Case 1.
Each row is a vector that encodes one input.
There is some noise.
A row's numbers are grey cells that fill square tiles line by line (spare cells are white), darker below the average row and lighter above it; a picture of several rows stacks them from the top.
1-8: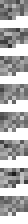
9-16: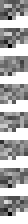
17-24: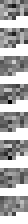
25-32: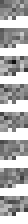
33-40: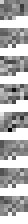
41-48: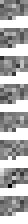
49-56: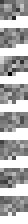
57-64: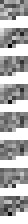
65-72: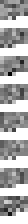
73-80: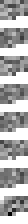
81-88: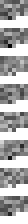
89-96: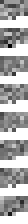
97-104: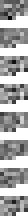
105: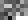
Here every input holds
a point on an 8-point line and a true/false value.
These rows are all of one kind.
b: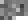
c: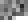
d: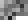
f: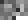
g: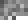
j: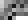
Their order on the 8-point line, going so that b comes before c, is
f, g, b, c, d, j.
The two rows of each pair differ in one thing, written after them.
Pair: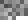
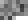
the true/false value
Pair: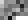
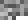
the true/false value
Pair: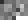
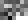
the true/false value
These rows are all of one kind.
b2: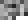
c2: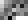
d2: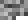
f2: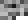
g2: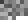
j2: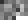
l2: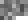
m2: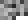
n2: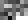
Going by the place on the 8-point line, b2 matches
c2, f2 and m2.
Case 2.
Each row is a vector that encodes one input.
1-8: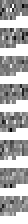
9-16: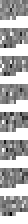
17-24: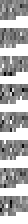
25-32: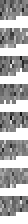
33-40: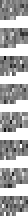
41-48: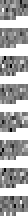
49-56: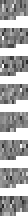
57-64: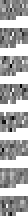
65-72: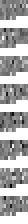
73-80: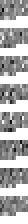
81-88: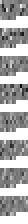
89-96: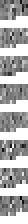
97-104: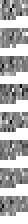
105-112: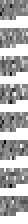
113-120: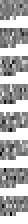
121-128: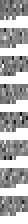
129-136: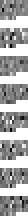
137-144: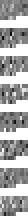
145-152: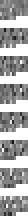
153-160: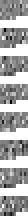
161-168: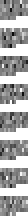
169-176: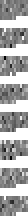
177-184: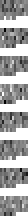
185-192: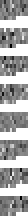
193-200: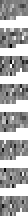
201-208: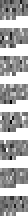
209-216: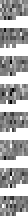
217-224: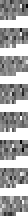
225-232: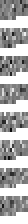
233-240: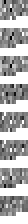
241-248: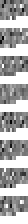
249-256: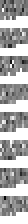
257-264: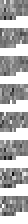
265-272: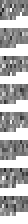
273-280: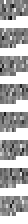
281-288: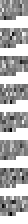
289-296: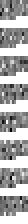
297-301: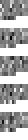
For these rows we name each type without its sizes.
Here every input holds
a point on each of two circles.
